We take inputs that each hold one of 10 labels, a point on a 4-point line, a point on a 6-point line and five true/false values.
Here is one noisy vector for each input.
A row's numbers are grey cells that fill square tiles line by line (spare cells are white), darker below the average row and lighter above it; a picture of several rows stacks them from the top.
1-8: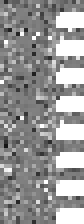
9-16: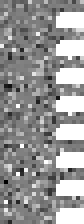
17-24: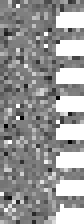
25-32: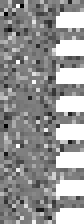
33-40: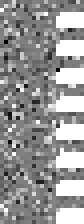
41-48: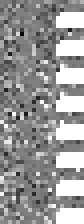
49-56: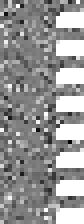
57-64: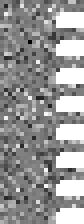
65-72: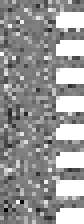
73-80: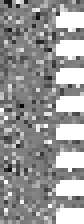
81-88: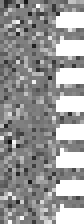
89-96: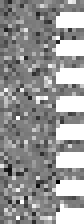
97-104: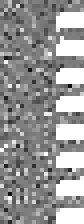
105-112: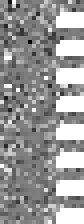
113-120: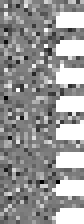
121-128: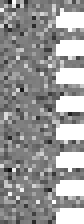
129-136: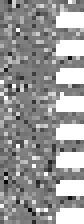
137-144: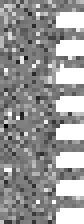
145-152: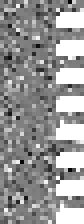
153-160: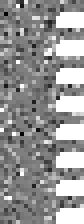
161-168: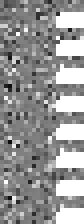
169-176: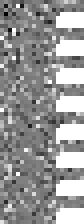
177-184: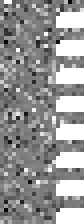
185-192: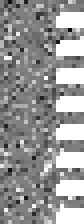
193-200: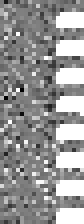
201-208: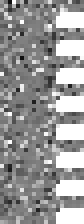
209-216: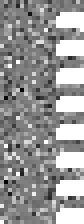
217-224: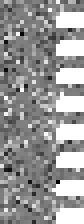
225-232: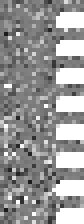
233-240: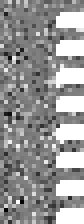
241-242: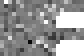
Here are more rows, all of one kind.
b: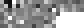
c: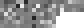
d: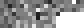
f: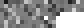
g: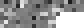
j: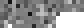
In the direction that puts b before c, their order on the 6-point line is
d, b, f, c, g, j.
